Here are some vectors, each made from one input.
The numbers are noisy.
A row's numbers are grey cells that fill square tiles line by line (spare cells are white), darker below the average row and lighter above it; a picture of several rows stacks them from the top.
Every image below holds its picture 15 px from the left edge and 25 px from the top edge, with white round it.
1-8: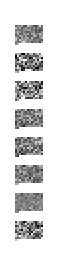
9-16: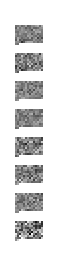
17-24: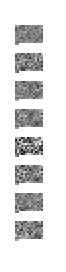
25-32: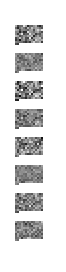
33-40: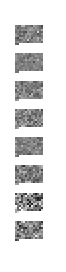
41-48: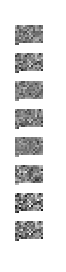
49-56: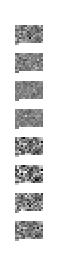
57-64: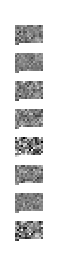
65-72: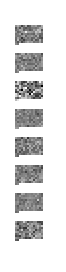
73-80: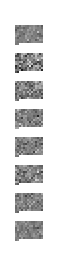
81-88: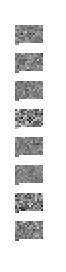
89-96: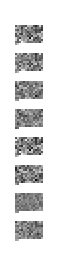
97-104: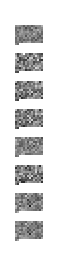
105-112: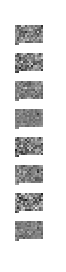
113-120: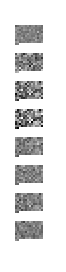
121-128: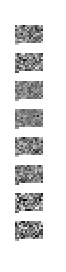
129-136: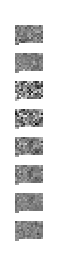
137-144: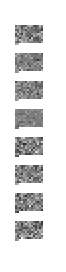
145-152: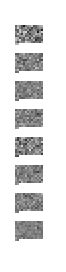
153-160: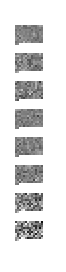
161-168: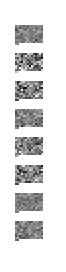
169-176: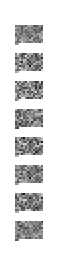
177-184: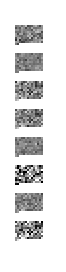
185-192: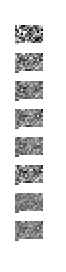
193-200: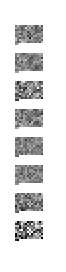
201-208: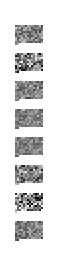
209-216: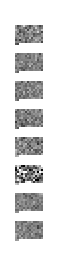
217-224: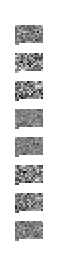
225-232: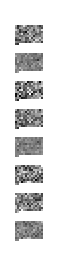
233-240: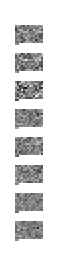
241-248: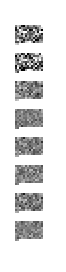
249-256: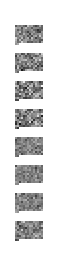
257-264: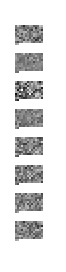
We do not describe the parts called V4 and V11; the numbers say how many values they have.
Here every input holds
a point on a 5-point line and a value of V11, together with either a point on a 5-point line and a true/false value, or a value of V4.
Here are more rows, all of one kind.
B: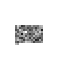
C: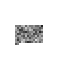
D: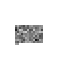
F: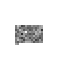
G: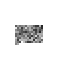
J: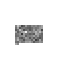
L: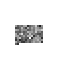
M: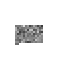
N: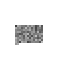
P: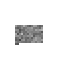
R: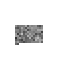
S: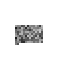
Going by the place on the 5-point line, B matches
F, L and N.
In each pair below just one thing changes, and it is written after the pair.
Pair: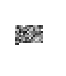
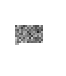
the value of V11
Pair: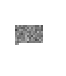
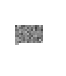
the value of V11
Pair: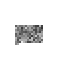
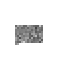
the value of V11
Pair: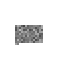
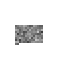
the value of V11
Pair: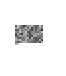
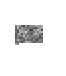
the value of V4
